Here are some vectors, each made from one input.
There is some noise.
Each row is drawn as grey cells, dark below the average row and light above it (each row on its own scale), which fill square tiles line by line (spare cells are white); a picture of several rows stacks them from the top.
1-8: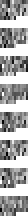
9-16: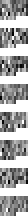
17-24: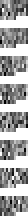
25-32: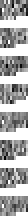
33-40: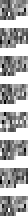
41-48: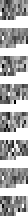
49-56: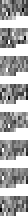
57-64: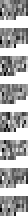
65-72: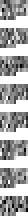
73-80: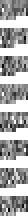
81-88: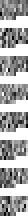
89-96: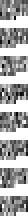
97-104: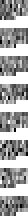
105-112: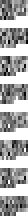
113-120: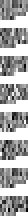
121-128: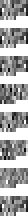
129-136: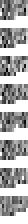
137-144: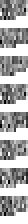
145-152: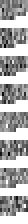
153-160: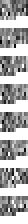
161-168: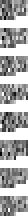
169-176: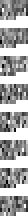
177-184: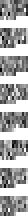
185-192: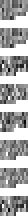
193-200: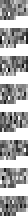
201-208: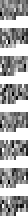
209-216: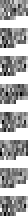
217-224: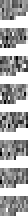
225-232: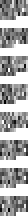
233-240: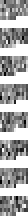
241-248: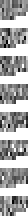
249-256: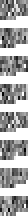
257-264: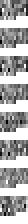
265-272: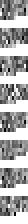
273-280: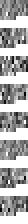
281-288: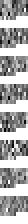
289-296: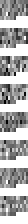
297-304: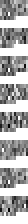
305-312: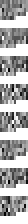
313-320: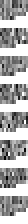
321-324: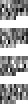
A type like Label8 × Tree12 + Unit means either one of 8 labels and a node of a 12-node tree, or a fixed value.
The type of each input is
Label11.
